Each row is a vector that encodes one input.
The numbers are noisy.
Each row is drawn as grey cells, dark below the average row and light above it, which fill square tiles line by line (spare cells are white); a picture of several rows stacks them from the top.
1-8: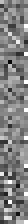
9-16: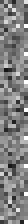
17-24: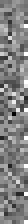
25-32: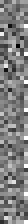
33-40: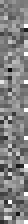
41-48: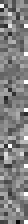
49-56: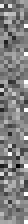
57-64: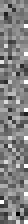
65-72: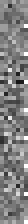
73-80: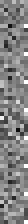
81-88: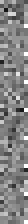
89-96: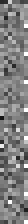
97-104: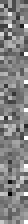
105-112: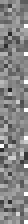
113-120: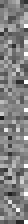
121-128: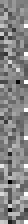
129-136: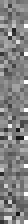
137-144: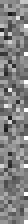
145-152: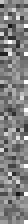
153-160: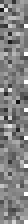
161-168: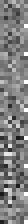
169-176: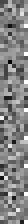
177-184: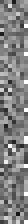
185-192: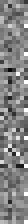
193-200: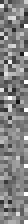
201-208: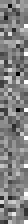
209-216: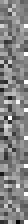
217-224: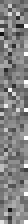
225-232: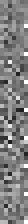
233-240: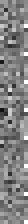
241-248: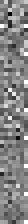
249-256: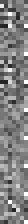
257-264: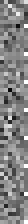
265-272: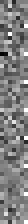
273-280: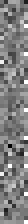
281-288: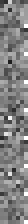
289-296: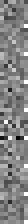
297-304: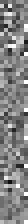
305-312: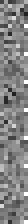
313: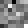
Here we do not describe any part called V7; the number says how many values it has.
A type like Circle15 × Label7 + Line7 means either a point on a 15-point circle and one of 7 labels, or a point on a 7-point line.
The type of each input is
Line6 × V7 + List3(Line5).
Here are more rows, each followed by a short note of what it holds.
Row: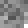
a list of three items
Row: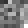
the empty list
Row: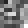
the empty list
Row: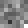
a list of one item
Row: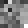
the empty list
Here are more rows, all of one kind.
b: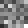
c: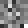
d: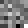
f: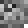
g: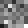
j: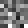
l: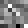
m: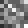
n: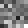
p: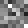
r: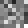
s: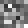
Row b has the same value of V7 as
g, n, r and s.
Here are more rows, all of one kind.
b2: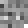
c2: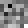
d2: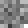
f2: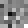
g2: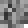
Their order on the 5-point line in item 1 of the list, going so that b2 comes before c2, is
g2, d2, f2, b2, c2.
